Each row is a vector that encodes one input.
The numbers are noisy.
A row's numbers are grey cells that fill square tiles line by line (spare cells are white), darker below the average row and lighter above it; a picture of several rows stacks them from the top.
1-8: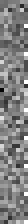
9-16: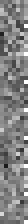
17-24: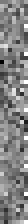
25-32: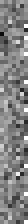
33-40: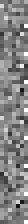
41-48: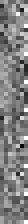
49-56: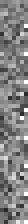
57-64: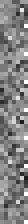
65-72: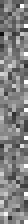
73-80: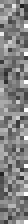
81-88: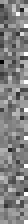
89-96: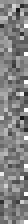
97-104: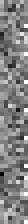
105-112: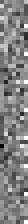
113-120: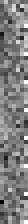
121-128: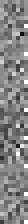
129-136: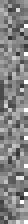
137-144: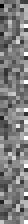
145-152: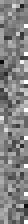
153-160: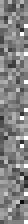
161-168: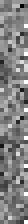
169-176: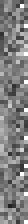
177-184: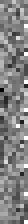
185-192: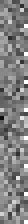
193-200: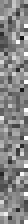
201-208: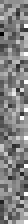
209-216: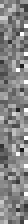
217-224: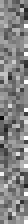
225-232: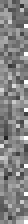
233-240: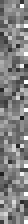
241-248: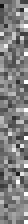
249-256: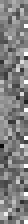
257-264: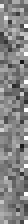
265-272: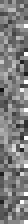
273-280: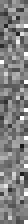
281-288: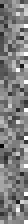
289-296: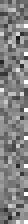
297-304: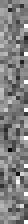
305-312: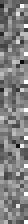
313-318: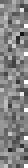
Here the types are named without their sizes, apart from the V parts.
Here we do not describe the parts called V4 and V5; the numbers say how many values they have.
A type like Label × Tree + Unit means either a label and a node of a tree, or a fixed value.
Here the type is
Circle × (Line × V4 + V5).
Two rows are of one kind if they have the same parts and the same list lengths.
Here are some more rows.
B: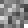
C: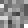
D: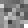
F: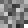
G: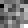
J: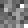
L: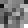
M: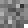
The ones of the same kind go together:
B, C, D, F, M
G, J, L

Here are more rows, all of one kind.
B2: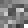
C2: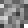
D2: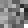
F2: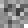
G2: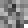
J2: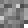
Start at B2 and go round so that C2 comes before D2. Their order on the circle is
B2, G2, J2, F2, C2, D2.
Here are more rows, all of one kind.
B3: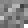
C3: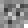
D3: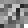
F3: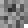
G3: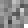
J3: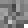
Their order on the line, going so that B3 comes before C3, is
G3, B3, D3, J3, F3, C3.
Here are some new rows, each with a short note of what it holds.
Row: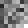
a point on a circle and a value of V5
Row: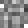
a point on a circle, a point on a line and a value of V4
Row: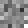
a point on a circle, a point on a line and a value of V4
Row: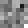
a point on a circle, a point on a line and a value of V4
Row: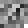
a point on a circle, a point on a line and a value of V4
